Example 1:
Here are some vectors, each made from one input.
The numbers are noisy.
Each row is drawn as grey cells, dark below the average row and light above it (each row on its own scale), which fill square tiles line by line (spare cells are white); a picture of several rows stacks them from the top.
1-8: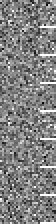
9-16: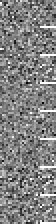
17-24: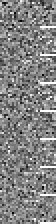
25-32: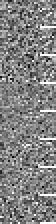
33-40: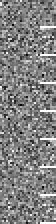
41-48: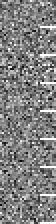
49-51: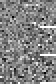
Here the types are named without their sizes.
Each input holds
a label.
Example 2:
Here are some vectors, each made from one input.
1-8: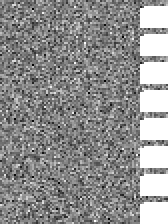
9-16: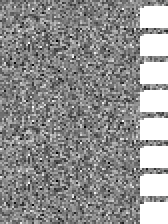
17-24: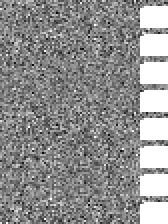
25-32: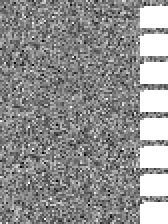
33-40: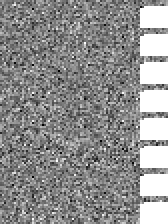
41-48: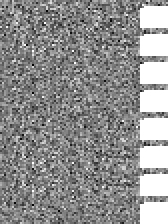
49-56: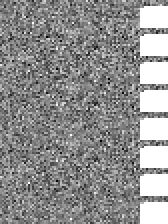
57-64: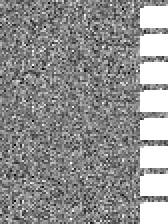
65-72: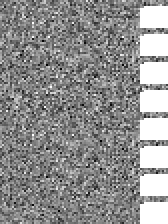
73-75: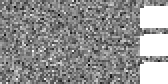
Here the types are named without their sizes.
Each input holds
a point on a line.
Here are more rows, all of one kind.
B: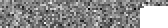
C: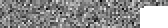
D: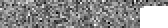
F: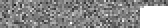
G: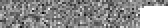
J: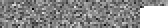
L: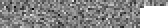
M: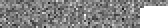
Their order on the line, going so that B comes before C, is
G, F, D, B, L, J, M, C.
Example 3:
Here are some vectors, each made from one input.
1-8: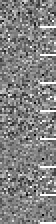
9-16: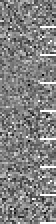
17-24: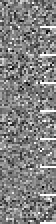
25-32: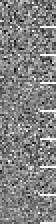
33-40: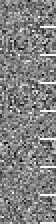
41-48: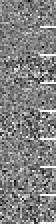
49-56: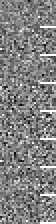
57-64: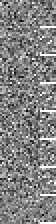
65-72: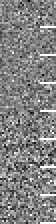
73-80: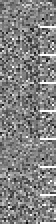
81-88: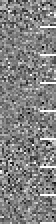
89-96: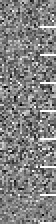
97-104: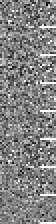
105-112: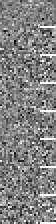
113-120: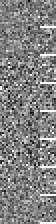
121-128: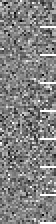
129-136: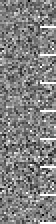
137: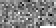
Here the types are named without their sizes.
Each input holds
a label.
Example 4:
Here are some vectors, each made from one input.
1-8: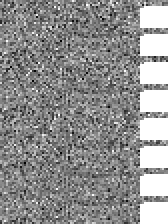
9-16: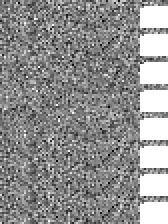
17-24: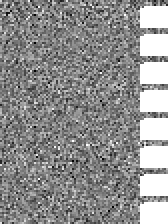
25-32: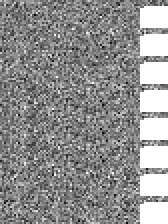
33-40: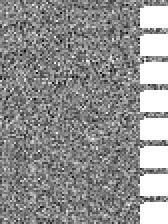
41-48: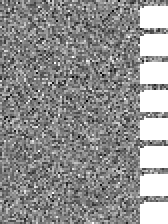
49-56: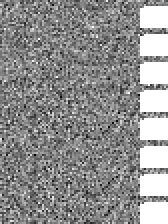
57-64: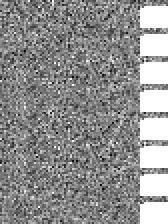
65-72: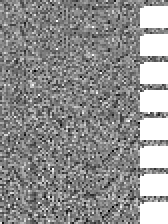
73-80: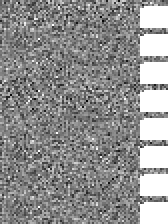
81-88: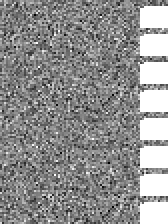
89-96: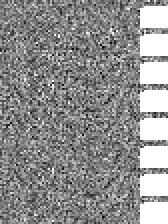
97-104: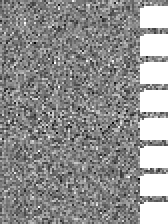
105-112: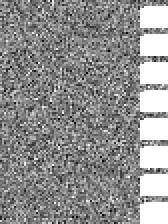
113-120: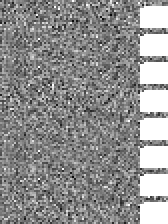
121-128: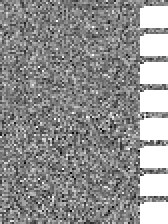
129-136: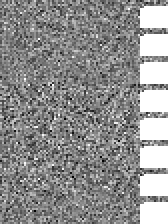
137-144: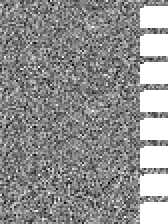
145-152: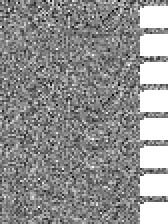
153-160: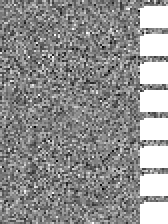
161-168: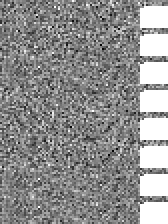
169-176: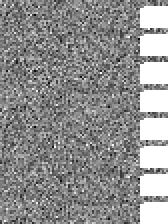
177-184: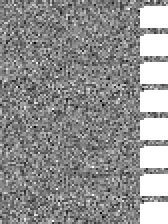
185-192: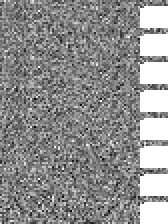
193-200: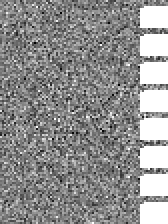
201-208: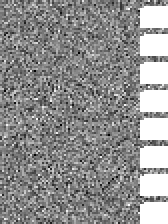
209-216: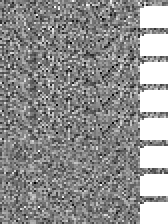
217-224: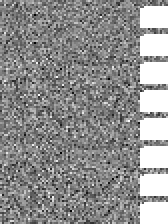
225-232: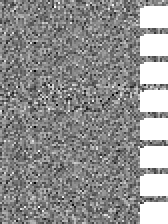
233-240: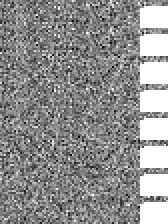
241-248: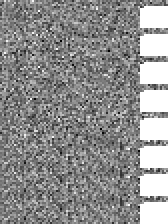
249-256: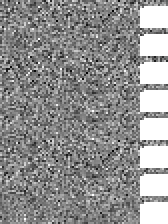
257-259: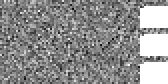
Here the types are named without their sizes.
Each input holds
a point on a circle.
